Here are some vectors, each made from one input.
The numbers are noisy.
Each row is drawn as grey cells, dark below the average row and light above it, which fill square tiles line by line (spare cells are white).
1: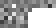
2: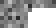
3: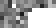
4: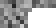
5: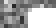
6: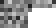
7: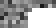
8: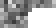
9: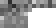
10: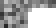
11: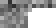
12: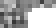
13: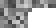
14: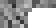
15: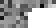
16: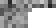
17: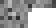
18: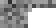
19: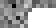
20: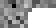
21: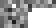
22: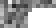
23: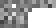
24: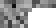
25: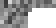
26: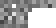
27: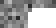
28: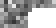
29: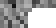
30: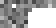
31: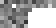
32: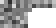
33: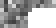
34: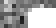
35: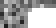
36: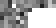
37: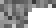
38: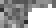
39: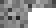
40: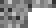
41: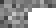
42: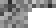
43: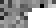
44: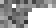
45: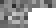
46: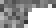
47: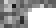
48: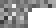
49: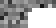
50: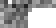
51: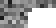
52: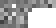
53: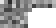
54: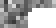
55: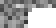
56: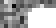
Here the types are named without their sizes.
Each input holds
a label, together with either a fixed value, or a node of a tree.
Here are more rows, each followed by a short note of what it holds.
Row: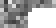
a label
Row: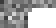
a label and a node of a tree
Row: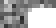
a label and a node of a tree
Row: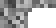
a label and a node of a tree
